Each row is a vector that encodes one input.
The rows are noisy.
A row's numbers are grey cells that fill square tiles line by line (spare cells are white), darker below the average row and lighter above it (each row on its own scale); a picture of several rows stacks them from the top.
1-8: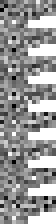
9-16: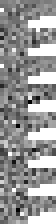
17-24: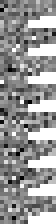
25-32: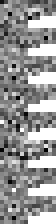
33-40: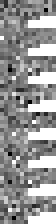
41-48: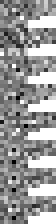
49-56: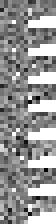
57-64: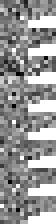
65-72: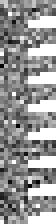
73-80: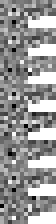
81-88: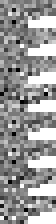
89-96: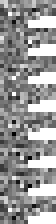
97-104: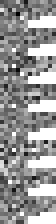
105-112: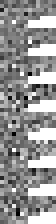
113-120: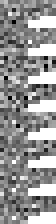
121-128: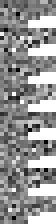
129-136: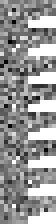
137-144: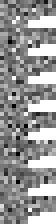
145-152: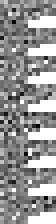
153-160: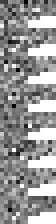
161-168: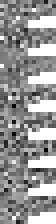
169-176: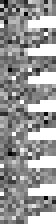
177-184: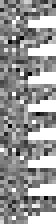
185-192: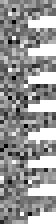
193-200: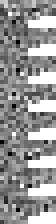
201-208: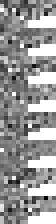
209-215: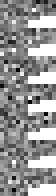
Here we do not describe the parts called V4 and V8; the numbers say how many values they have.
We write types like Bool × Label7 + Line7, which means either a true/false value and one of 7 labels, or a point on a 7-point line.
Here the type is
Bool × (Tree9 + Unit) × V4 × V8 + Line6.
